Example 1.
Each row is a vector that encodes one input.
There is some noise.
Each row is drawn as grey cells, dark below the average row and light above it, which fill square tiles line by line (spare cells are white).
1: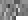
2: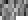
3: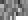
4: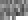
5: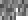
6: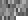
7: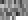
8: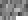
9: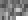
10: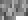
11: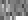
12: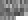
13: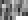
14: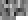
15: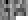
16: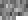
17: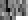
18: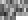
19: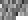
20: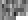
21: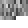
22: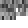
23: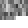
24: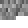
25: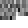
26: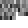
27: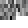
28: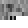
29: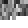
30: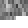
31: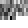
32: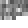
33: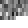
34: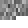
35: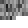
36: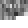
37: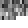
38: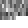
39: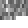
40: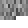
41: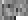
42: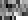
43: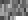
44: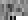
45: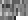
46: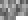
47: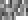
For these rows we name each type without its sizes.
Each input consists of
a label and a point on a line.
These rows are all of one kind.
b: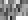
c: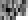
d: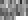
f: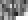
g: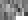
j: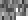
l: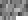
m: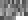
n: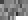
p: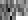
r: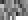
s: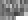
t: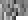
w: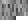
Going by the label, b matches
d, n and r.
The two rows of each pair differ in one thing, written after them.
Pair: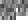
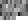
the place on the line
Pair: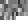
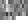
the label
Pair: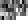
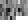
the label
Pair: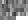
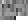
the label
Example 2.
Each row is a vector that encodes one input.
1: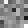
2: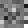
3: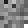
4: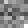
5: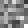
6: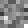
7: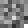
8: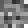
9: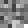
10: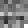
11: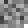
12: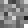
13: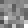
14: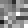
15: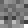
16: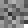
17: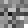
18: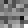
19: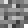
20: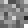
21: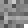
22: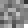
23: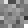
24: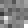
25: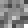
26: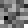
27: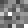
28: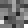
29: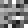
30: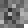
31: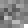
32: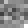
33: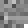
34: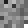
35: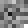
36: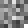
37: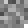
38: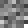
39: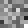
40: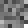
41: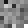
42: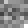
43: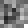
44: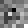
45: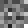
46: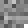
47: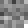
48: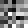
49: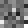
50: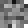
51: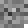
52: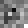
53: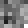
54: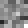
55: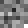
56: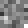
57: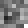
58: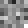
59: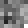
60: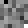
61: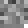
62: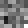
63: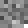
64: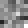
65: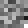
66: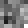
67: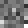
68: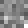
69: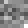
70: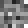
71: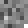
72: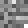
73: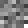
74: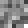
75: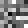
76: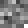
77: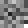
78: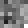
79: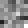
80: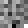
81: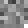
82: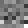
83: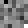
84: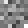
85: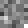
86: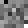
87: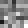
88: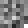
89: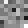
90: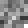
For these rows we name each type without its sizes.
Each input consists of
a label and a point on a line.
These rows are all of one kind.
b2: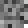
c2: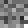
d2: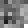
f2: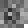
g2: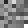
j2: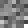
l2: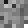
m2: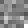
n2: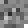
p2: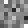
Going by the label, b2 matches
f2 and n2.
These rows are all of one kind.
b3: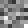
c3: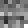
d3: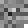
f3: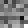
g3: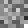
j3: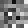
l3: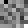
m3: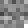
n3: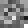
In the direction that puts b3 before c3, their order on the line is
n3, g3, b3, m3, d3, l3, f3, c3, j3.
